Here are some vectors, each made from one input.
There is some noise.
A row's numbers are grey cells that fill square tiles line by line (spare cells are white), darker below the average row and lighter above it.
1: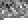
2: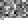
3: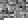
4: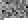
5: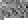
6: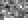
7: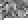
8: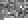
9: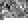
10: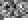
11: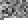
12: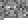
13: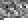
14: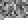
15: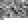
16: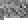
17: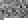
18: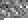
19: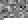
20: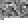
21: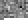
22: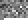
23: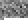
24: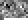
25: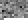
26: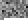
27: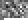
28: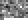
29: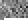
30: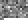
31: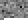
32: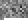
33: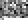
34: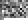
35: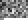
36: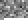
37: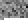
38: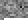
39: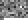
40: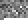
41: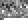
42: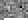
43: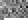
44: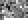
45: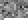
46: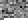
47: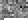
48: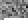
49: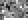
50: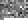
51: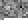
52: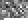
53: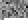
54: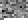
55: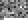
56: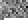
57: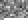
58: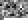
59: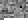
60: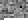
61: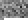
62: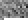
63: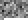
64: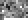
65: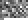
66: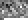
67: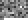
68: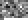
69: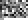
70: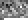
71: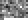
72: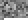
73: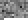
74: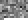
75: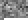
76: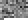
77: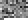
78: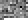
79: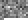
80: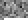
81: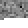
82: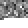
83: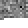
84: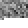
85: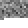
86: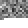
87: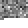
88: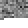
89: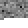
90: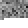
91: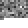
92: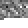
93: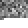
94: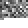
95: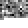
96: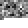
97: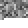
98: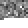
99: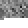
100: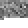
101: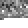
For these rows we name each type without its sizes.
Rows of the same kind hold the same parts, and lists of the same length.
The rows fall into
2 kinds.
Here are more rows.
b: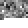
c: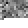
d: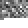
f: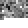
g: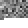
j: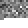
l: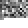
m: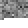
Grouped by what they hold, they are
b, d, f, j, l
c, g, m

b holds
a node of a tree and a true/false value.
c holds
a point on each of two lines and a true/false value.
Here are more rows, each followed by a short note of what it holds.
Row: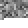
a point on each of two lines and a true/false value
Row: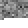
a point on each of two lines and a true/false value
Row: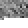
a point on each of two lines and a true/false value
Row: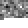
a node of a tree and a true/false value
